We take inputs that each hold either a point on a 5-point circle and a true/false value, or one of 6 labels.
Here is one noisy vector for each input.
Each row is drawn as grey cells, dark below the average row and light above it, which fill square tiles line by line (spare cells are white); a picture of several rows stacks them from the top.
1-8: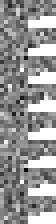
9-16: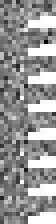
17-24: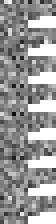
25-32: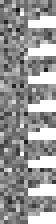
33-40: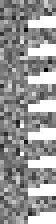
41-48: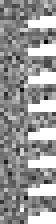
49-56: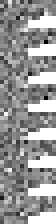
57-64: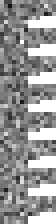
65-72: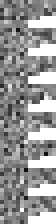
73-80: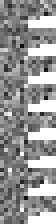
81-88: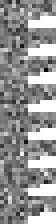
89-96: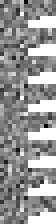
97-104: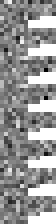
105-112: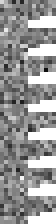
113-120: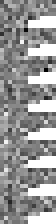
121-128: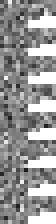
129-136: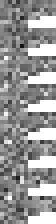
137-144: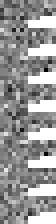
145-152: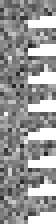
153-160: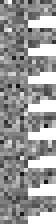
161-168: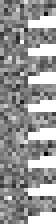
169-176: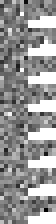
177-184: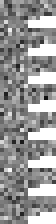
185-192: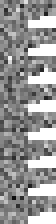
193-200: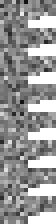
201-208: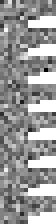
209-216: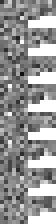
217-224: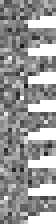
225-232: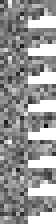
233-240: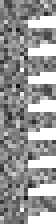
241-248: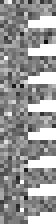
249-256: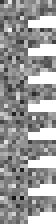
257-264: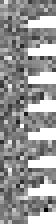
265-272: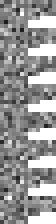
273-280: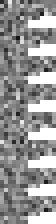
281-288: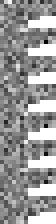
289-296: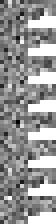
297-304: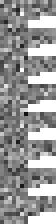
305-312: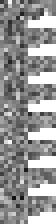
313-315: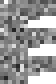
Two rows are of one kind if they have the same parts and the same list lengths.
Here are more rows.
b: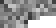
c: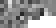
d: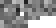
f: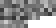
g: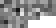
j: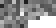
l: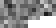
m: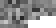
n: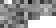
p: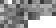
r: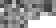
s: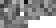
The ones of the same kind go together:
b, c, n, p
d, f, g, j, l, m, r, s

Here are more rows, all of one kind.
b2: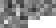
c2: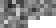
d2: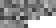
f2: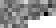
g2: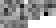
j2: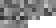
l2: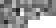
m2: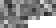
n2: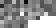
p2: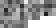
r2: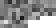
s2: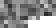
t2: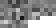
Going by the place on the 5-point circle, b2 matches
c2, m2 and s2.
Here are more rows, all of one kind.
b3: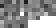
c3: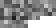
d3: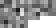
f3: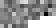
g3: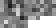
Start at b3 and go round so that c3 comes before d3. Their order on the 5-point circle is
b3, c3, g3, f3, d3.
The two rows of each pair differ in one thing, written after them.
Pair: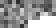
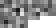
the true/false value
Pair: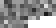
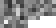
the true/false value
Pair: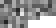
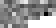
the place on the 5-point circle
